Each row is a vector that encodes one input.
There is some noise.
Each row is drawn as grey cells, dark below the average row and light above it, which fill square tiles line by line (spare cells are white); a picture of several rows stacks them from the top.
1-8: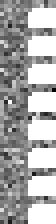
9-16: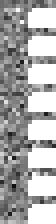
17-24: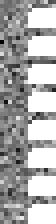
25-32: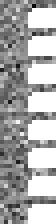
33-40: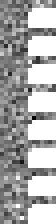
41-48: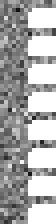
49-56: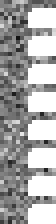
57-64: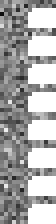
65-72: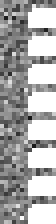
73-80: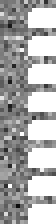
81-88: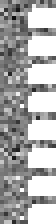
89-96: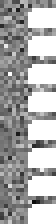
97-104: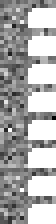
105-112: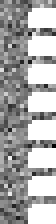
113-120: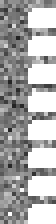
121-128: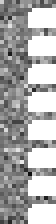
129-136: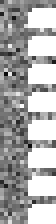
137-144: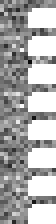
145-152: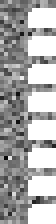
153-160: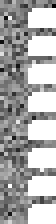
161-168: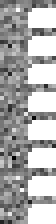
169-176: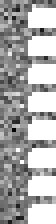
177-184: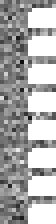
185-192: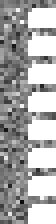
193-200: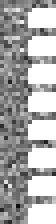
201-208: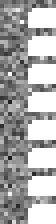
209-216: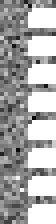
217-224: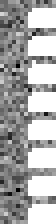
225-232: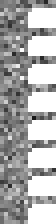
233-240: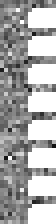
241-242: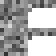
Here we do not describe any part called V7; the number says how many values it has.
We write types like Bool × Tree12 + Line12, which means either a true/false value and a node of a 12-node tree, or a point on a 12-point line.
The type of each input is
Circle9 × Circle9 + Circle10 × (Line4 + V7).
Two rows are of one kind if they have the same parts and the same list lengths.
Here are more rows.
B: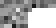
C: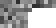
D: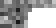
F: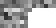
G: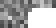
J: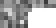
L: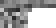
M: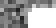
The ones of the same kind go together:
B, C, F
D, L, M
G, J

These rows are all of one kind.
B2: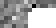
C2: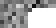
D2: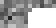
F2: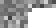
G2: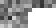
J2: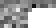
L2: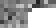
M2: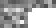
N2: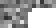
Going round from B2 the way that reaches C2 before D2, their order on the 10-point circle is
B2, C2, L2, F2, D2, G2, N2, M2, J2.
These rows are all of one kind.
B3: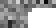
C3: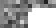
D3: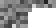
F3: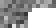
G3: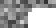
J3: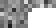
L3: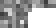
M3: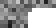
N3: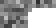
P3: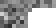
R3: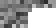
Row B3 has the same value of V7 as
C3, G3, M3 and N3.
